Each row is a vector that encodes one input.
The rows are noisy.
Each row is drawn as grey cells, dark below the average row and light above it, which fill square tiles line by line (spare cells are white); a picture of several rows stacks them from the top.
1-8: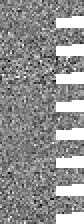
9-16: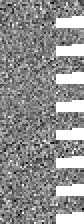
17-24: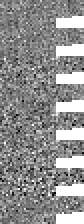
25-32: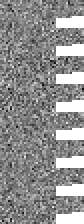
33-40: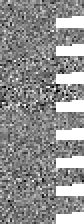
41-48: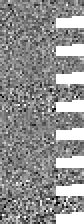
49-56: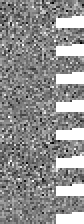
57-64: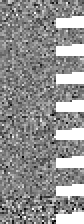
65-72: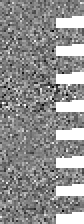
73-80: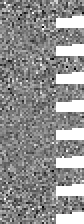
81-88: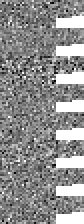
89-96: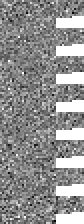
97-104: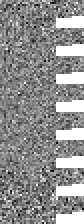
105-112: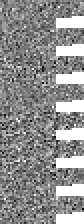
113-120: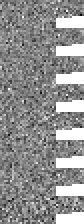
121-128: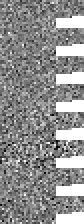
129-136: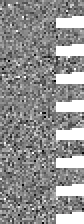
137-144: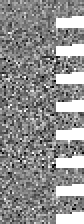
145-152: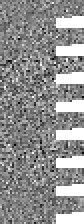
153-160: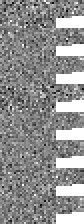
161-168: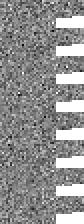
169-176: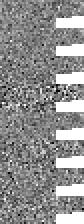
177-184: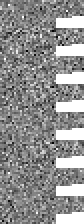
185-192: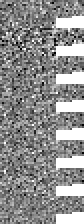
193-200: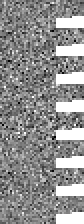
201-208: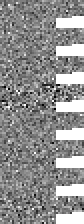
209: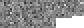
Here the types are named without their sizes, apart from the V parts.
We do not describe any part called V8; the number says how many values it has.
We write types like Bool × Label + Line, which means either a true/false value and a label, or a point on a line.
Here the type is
Line × List(Line + V8).
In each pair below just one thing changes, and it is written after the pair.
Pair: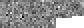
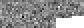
the place on the line
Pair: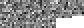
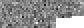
the place on the line
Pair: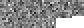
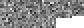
the place on the line in item 2 of the list
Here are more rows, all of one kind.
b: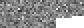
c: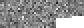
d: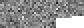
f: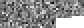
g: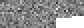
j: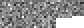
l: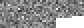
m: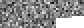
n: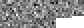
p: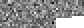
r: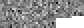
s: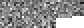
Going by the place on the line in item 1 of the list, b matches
f, g and p.
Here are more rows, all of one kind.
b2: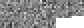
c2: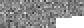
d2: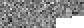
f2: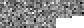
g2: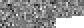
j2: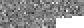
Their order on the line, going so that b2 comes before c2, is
g2, b2, c2, j2, d2, f2.
